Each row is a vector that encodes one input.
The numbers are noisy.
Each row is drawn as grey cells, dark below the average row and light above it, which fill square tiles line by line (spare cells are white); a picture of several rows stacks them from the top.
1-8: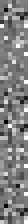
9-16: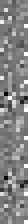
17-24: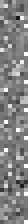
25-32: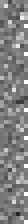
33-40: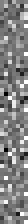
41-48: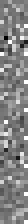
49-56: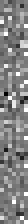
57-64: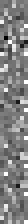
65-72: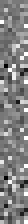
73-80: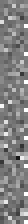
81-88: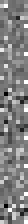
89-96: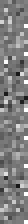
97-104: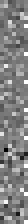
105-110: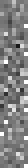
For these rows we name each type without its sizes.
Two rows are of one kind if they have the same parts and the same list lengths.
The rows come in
3 kinds.
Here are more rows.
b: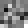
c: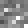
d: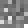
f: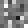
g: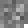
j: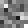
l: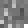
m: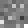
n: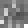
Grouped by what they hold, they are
b
c, d, g, l, m, n
f, j

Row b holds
a point on a line.
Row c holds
a label and three true/false values.
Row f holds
a label.
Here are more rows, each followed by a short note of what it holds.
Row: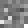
a label and three true/false values
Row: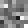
a label
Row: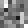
a label
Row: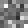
a label
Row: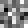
a point on a line
